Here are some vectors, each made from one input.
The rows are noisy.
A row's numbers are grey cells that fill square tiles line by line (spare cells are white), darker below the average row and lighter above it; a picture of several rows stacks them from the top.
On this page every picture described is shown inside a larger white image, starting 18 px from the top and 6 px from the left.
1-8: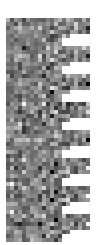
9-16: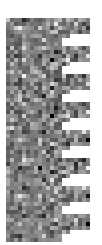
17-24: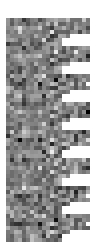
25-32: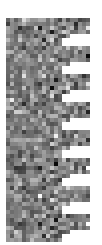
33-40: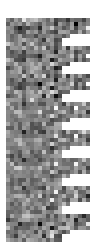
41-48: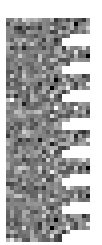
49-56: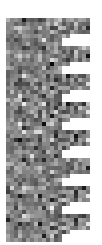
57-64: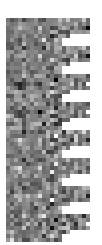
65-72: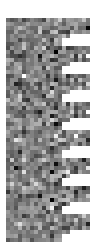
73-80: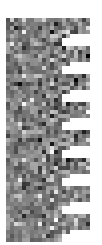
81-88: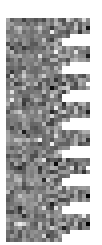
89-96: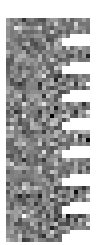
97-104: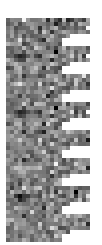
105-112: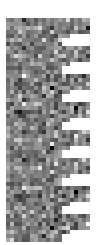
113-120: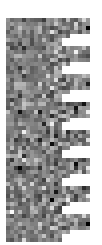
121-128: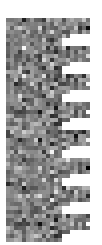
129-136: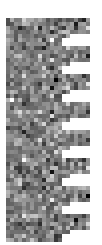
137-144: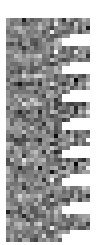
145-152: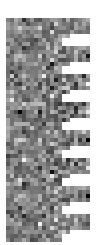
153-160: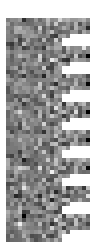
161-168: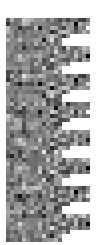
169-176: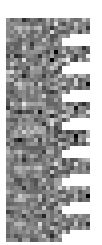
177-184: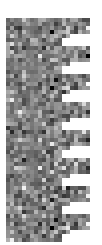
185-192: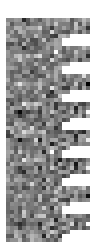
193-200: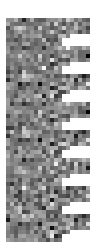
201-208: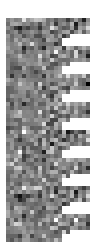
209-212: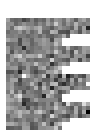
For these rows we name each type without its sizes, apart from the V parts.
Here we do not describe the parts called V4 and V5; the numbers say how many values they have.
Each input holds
a node of each of two trees, together with either a label, a true/false value and a value of V4, or a value of V5.
